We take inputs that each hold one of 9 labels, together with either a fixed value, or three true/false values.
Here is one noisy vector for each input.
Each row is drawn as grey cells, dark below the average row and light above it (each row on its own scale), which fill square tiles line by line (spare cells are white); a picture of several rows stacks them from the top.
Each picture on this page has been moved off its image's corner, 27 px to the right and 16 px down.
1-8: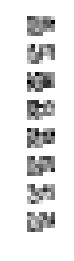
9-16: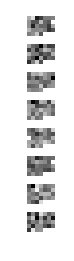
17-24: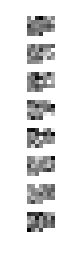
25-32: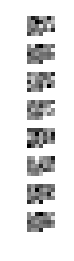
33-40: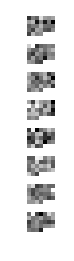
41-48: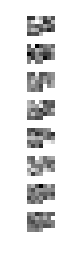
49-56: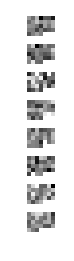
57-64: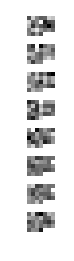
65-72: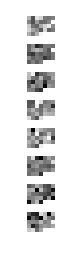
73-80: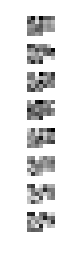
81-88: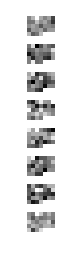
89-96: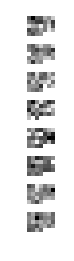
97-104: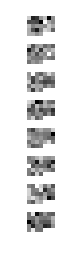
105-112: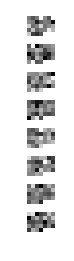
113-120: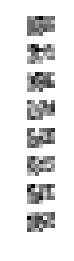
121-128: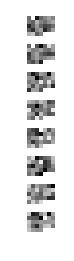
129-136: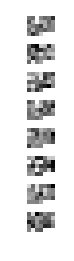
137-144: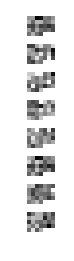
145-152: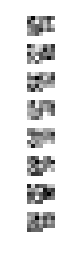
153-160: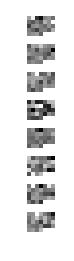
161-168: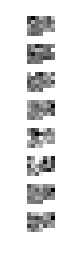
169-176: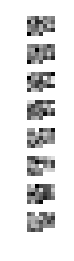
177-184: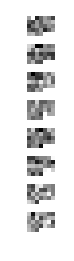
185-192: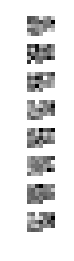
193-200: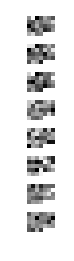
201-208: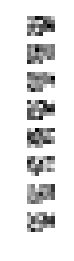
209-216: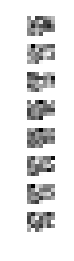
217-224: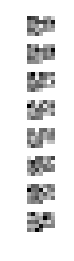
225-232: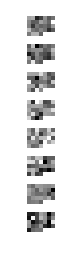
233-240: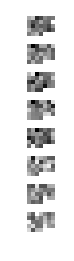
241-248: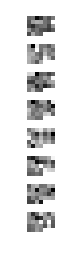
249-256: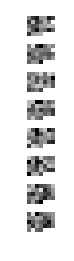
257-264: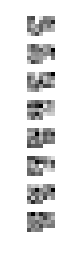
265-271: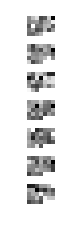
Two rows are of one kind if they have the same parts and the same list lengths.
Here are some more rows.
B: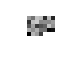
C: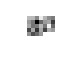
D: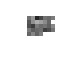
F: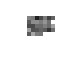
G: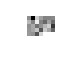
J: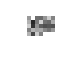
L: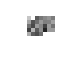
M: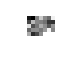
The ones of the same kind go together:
B, C, G, M
D, F, J, L

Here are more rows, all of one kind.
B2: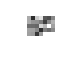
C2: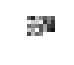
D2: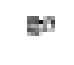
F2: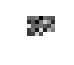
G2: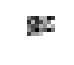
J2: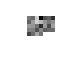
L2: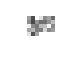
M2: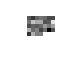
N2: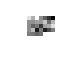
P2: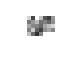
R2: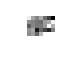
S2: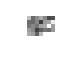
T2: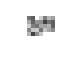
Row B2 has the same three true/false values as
L2, S2 and T2.
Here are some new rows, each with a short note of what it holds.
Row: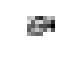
one of 9 labels
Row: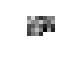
one of 9 labels
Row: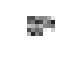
one of 9 labels and three true/false values
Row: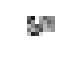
one of 9 labels and three true/false values
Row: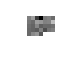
one of 9 labels
